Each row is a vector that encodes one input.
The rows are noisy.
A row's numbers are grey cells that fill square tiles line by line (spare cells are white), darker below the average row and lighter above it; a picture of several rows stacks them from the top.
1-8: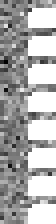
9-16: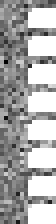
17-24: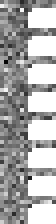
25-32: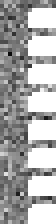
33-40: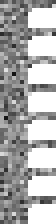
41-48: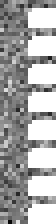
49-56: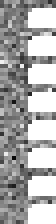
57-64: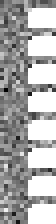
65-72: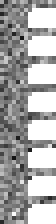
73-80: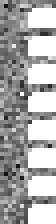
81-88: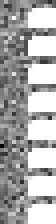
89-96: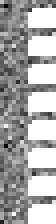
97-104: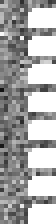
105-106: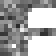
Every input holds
a point on a 4-point line and a point on each of two 5-point lines.
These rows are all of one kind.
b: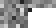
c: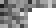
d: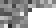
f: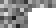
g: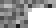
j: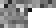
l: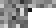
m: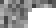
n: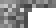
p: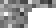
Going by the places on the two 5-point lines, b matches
d and l.
